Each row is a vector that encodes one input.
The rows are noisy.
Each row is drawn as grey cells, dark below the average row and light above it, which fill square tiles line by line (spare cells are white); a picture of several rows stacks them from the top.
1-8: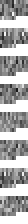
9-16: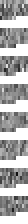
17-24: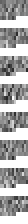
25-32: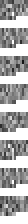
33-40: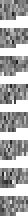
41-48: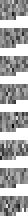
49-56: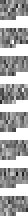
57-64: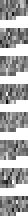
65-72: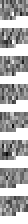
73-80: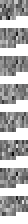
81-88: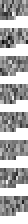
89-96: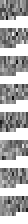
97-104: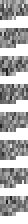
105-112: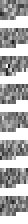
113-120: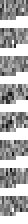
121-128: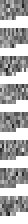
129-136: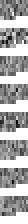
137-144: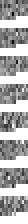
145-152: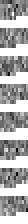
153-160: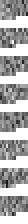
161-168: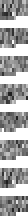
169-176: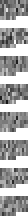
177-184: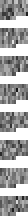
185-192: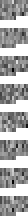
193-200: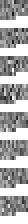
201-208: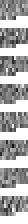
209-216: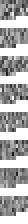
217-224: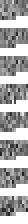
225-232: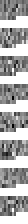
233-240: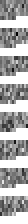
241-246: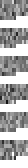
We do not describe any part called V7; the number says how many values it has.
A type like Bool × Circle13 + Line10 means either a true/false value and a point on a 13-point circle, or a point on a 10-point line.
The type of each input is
(Circle8 + Line5) × (Line8 + V7) + Label6.
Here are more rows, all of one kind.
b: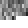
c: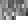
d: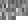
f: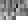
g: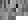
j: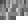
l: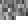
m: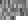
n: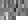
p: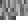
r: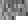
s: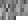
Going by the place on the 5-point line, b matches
c, l, m and r.
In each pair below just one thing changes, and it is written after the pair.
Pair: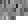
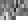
the place on the 8-point line
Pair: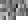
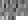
the place on the 8-point line
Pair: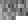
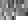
the place on the 8-point line
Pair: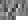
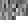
the place on the 8-point line
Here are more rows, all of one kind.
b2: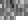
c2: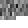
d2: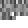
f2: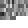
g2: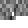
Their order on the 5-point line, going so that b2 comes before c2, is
b2, c2, g2, d2, f2.
